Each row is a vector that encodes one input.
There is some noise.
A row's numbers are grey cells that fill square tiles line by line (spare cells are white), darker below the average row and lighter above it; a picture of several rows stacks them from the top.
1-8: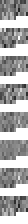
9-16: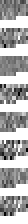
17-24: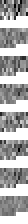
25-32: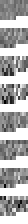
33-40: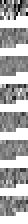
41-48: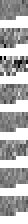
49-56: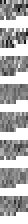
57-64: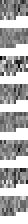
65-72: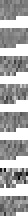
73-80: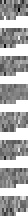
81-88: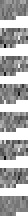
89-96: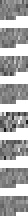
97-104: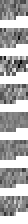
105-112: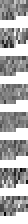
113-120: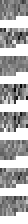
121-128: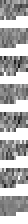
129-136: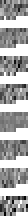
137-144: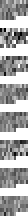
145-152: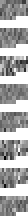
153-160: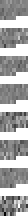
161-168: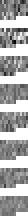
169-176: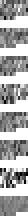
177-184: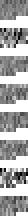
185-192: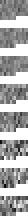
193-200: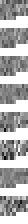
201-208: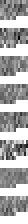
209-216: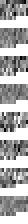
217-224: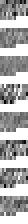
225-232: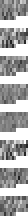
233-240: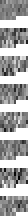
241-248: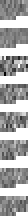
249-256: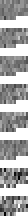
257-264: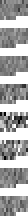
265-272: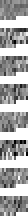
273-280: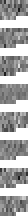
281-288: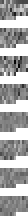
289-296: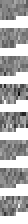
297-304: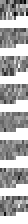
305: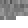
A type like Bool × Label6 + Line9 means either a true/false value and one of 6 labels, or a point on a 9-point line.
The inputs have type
Bool × Circle9 + Unit.
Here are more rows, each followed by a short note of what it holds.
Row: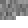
a point on a 9-point circle and a true/false value
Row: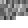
a point on a 9-point circle and a true/false value
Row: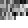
a fixed value
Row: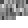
a fixed value
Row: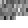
a point on a 9-point circle and a true/false value
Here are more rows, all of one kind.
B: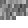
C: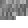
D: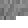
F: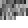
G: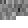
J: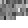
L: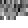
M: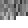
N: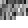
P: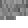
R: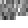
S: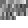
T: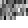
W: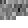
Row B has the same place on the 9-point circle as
M, R and S.
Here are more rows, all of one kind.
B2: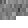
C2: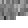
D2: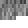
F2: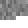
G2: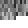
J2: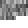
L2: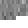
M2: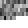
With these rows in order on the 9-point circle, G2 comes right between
D2 and L2.
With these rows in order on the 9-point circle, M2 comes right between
B2 and F2.
